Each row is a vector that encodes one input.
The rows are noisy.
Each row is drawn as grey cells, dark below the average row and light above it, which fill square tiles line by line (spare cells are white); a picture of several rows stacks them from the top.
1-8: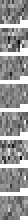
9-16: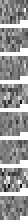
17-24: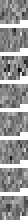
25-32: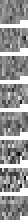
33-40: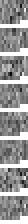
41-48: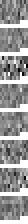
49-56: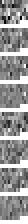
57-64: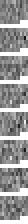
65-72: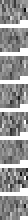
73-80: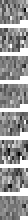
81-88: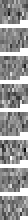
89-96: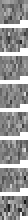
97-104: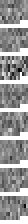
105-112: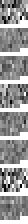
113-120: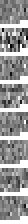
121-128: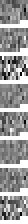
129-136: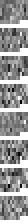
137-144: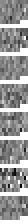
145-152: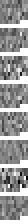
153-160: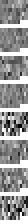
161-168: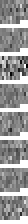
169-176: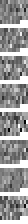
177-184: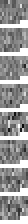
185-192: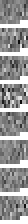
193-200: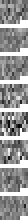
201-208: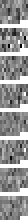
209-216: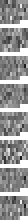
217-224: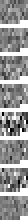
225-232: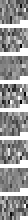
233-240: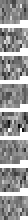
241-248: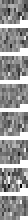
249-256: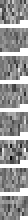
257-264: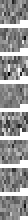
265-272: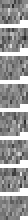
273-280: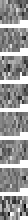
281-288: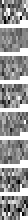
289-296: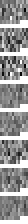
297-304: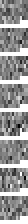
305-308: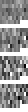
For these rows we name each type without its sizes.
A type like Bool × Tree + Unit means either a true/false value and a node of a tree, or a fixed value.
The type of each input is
Bool × (Circle + Unit).
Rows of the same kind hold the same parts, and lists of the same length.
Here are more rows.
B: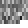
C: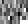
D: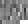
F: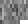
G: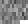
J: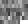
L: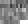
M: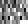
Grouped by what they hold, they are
B, C, D, F, J, L
G, M

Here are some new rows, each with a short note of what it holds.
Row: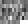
a point on a circle and a true/false value
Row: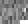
a true/false value
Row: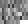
a true/false value
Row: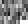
a true/false value
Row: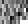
a true/false value
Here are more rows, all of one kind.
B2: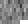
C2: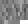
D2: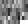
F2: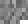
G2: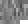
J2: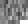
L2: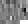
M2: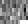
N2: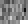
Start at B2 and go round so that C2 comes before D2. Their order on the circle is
B2, L2, C2, D2, F2, J2, M2, N2, G2.
